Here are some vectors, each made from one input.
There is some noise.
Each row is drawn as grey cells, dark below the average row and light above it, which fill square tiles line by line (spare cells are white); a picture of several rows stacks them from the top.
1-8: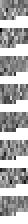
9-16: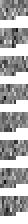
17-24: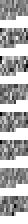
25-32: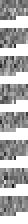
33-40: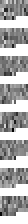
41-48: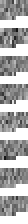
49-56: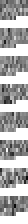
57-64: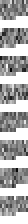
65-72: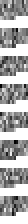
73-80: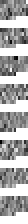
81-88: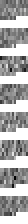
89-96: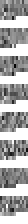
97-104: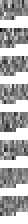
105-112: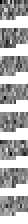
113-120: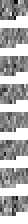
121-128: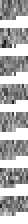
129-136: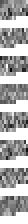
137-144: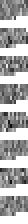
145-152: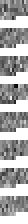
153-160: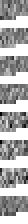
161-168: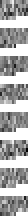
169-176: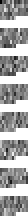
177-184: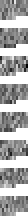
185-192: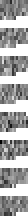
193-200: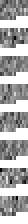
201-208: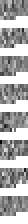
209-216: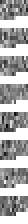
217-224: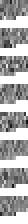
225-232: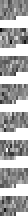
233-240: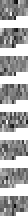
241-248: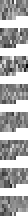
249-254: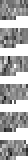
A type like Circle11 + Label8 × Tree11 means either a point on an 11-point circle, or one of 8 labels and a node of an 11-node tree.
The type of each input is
Bool × (Circle8 + Label7) + Label5.
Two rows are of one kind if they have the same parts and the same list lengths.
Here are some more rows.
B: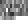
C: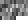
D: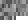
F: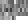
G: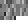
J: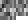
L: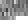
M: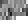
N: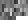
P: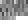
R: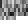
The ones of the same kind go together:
B, M, R
C, N
D, F, G, J, L, P

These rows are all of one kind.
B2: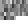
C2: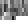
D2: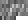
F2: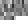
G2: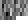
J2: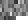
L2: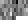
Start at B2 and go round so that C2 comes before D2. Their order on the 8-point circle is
B2, F2, C2, D2, L2, J2, G2.
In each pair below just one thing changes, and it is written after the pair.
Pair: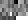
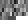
the place on the 8-point circle
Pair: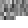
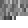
the true/false value
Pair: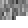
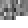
the place on the 8-point circle
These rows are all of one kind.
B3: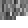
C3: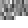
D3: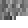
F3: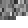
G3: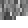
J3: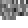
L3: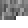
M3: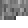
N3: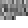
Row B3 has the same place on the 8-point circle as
G3 and J3.
